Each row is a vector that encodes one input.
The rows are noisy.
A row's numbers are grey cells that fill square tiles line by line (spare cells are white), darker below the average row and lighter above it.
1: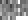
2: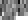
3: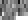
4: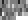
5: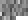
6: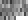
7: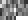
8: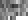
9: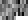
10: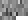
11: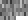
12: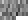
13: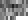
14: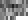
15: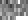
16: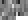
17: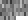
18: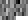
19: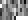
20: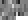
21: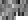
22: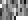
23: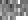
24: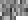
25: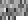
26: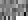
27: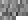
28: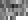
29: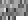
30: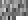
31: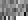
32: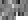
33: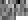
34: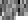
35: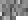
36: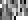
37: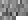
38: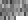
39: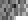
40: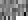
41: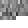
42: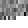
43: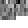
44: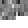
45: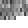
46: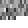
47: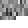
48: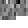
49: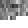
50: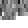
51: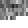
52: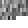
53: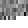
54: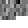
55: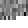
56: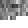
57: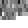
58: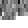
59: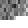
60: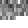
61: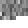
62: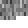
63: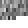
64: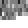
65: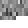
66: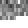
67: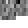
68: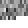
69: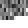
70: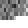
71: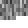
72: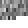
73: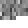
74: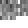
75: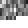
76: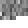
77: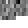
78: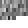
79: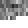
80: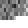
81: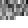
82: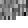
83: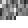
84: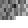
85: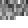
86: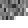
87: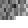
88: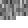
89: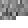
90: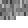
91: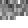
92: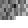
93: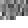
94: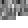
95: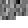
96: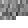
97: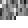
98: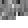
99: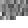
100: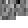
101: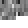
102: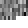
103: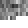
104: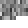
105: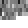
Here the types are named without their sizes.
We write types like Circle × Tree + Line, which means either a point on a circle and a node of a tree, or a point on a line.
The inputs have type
Circle + Unit.
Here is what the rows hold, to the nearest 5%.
About 95% of them hold a point on a circle. The rest hold a fixed value.
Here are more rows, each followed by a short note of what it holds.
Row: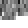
a point on a circle
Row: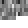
a point on a circle
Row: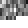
a fixed value
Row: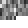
a fixed value
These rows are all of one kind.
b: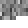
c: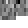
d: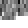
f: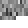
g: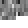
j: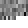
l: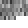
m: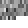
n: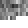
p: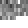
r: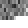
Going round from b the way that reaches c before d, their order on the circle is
b, p, n, r, c, g, d, l, j, m, f.
